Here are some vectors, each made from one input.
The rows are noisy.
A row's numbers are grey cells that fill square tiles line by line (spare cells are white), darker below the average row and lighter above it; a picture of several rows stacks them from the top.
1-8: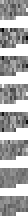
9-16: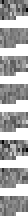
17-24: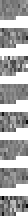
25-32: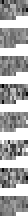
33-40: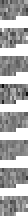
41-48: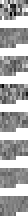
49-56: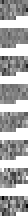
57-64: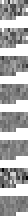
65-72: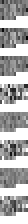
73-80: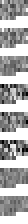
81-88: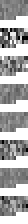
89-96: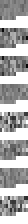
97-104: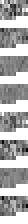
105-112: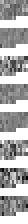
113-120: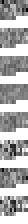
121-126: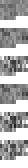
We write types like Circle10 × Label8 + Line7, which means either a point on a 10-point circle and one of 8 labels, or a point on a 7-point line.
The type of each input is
Bool × (Label5 + Line6).
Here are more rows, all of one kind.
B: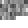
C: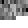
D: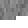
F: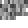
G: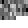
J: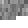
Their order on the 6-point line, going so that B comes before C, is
F, B, C, J, D, G.
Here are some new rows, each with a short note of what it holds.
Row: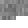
one of 5 labels and a true/false value
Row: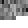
a point on a 6-point line and a true/false value
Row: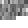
a point on a 6-point line and a true/false value
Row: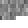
a point on a 6-point line and a true/false value
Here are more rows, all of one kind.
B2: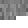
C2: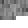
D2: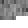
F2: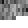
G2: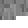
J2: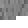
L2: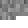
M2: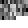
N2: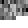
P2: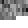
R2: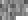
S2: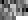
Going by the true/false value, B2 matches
J2 and M2.
